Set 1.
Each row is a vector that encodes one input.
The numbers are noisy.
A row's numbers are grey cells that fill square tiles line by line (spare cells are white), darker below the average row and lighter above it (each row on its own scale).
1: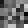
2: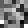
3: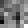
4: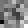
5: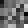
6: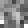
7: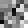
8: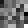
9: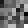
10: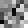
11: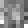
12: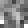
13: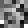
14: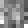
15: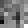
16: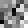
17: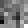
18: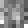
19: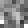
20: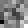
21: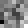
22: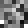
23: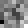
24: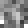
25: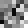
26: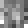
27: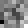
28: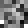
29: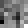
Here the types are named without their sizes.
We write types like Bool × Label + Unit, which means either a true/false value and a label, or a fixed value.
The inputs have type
Line.
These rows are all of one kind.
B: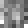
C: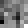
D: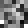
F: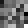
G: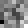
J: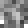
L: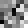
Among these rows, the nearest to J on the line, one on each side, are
B and D.
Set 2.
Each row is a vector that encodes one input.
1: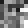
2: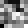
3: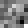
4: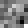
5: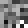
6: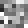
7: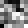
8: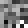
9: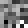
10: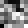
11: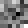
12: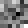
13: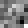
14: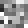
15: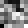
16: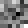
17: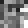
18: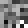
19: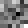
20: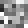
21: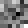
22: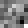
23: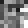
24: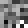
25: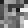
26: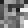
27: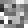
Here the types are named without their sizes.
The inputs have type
Label.
